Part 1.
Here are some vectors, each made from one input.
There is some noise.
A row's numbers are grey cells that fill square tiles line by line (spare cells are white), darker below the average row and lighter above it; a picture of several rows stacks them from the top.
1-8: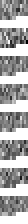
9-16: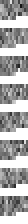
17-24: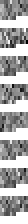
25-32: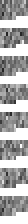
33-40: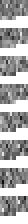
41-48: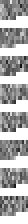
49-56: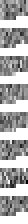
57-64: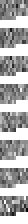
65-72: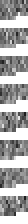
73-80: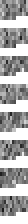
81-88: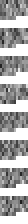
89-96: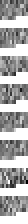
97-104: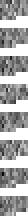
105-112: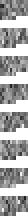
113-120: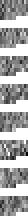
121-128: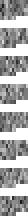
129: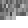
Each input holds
either a point on an 8-point circle, or a fixed value, or two labels (each one of 10).
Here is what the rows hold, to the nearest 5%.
About 40% of them hold a point on an 8-point circle. About 5% of them hold a fixed value. The rest hold two labels (each one of 10).
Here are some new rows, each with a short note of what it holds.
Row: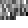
a fixed value
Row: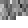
a point on an 8-point circle
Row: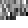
a fixed value
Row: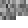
a point on an 8-point circle
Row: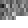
two labels (each one of 10)
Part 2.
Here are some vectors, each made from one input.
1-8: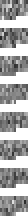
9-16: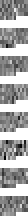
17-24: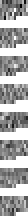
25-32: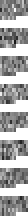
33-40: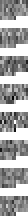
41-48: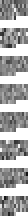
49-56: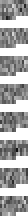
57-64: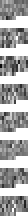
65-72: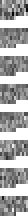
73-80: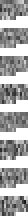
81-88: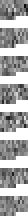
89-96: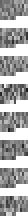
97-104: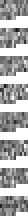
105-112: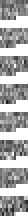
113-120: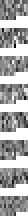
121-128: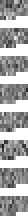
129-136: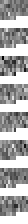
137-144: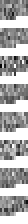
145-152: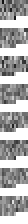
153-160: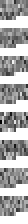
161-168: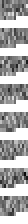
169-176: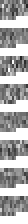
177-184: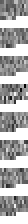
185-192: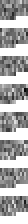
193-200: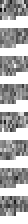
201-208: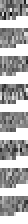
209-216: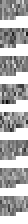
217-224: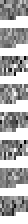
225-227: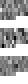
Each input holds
a list of up to three points on a 7-point line.
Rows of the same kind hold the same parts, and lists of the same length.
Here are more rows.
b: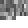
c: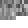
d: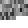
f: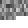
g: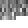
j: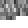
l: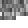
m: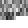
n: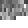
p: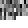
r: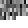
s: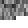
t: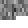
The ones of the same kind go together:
b, c, f, m, n
d, s, t
g, j, l
p, r

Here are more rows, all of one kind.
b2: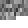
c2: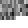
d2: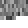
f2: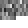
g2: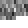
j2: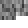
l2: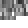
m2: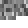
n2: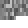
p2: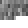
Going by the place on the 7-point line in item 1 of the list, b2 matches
f2, j2 and n2.
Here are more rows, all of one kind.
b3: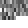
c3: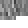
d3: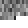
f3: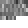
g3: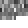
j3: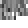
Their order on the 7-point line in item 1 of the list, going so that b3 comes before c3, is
j3, d3, b3, f3, c3, g3.
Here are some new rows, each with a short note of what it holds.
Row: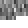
a list of three items
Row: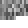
a list of one item
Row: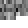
a list of three items
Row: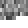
a list of two items
